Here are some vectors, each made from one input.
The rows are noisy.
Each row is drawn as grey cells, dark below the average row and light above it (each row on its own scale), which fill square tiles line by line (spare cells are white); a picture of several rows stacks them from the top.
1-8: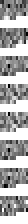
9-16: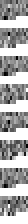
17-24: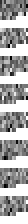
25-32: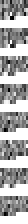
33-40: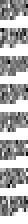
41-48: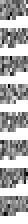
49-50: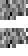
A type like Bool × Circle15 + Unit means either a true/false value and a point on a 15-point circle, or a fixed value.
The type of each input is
List2(Line6).
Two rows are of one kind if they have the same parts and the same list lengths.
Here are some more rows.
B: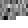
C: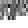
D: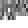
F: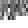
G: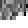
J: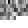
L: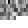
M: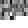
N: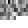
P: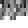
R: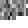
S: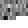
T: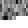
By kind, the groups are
B, R, S, T
C, D, F, G, M, P
J, L, N

